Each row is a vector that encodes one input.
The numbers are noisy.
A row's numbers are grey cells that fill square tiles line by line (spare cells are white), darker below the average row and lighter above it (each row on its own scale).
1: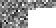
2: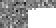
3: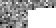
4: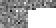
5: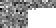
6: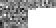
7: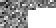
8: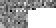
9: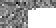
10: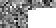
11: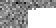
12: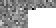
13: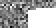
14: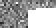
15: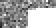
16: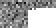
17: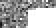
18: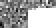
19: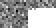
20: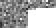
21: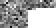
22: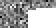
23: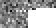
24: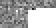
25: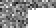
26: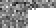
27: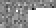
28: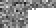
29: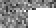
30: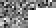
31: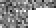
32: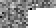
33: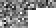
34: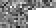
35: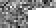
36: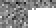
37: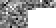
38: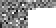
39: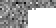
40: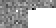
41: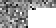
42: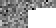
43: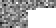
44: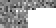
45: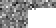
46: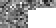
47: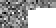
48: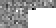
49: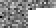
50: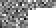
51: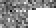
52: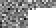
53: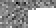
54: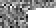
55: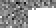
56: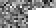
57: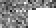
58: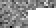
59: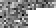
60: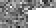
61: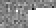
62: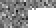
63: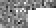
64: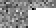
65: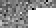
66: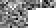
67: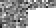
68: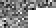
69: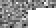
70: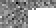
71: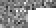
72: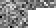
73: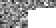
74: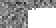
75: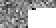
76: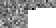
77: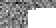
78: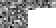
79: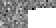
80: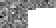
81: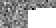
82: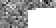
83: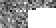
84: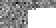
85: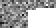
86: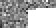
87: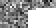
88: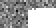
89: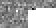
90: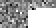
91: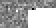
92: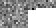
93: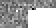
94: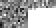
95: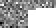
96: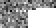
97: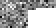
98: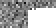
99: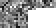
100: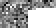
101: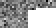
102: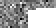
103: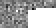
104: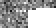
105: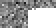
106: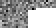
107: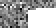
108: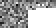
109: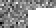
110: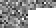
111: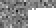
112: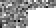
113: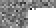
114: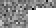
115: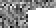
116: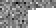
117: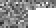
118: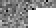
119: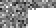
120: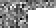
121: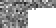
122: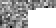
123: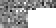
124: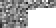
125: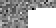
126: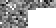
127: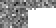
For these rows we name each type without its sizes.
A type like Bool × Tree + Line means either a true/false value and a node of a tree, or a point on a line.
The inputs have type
(Bool × Bool × Bool × Bool × Bool + Tree) × Tree.
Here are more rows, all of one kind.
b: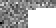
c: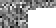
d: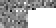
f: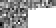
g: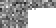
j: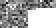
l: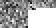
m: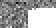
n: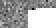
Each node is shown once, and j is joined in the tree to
c.
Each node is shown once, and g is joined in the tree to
f and m.
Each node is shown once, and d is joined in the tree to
l.
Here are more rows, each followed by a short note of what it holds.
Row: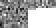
a node of a tree and five true/false values
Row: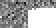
a node of a tree and five true/false values
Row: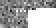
a node of a tree and five true/false values
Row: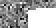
a node of a tree and five true/false values
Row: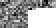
a node of each of two trees
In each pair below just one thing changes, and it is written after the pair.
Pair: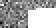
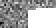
one of the five true/false values
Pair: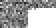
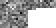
the node of the tree
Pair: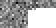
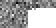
one of the five true/false values
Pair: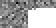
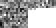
the node of the tree
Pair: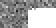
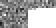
the node of the tree
